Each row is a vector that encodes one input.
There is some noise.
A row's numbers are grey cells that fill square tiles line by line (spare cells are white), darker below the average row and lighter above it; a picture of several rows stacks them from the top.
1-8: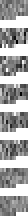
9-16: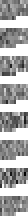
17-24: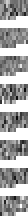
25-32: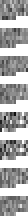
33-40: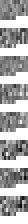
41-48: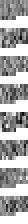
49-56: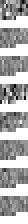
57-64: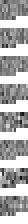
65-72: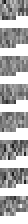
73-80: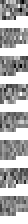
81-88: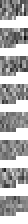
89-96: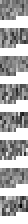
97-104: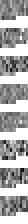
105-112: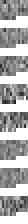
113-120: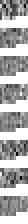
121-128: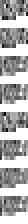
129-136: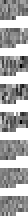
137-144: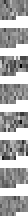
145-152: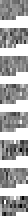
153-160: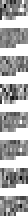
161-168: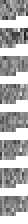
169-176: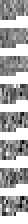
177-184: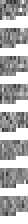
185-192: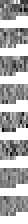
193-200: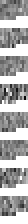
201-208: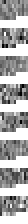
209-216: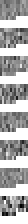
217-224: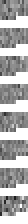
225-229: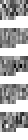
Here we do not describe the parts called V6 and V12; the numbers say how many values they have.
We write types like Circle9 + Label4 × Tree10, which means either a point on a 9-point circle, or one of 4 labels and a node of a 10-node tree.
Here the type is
Label5 × (Line10 + V6) + V12.
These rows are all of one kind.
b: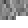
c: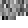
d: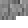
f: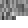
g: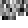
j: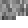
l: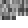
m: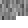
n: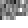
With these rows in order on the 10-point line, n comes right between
b and j.
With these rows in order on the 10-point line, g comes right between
l and m.
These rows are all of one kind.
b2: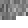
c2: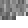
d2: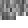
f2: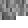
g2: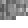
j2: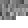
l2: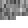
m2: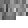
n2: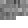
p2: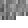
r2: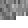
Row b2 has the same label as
d2 and n2.
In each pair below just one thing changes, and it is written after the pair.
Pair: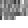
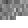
the label
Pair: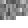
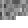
the label
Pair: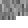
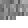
the label
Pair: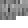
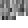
the label
